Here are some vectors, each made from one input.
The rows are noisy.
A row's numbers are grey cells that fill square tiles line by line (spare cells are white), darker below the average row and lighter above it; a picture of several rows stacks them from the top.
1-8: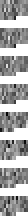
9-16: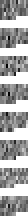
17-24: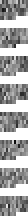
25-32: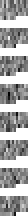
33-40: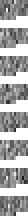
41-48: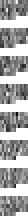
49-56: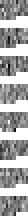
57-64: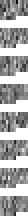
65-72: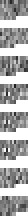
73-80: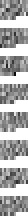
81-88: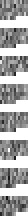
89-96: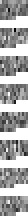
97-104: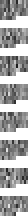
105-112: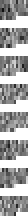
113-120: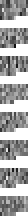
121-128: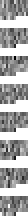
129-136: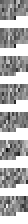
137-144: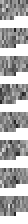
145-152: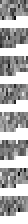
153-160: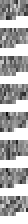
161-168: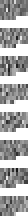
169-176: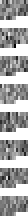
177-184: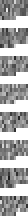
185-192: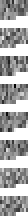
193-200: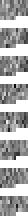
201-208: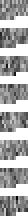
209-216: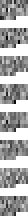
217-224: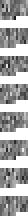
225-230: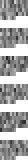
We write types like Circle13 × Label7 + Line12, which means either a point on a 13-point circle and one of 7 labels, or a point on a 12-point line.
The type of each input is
Label6 × (Line3 × Line3 + Line8).
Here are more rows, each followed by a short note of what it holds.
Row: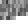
one of 6 labels and a point on each of two 3-point lines
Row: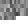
one of 6 labels and a point on an 8-point line
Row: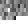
one of 6 labels and a point on an 8-point line
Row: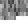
one of 6 labels and a point on an 8-point line
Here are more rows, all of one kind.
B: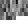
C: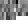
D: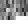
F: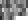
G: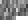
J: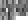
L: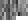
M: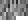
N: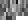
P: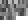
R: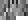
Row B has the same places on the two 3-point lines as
C, M, N and R.
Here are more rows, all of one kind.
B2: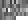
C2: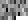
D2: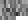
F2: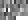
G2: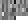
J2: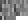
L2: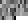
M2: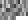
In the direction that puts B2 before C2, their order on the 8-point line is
M2, D2, J2, B2, F2, G2, C2, L2.
